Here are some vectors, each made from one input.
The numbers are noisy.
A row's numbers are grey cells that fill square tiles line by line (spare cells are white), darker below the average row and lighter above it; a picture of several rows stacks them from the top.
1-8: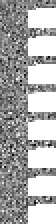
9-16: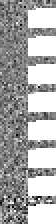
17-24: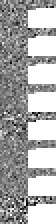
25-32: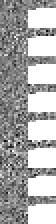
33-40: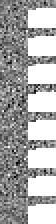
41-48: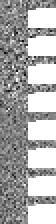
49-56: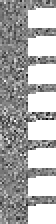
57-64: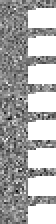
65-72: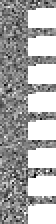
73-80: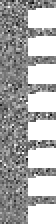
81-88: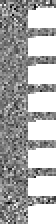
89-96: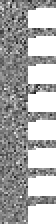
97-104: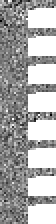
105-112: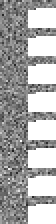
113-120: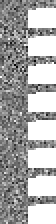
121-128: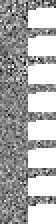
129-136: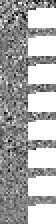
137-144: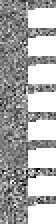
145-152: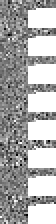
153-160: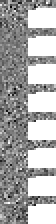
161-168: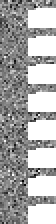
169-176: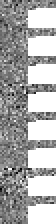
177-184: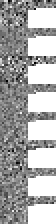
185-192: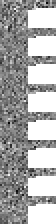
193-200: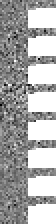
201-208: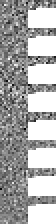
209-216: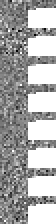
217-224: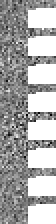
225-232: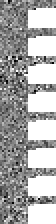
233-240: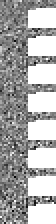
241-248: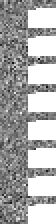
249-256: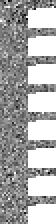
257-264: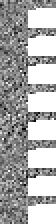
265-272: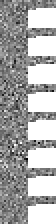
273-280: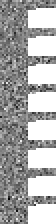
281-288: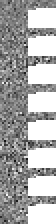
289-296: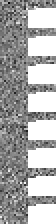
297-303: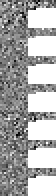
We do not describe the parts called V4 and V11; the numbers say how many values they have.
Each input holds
a value of V4, together with either a node of a 15-node tree and a true/false value, or a value of V11.
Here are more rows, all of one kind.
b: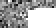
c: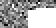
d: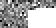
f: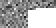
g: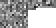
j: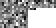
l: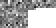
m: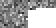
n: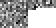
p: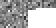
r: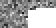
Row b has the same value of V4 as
j, m and r.
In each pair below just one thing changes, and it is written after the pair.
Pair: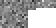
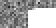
the value of V4
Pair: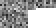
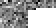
the node of the tree
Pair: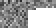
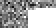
the true/false value
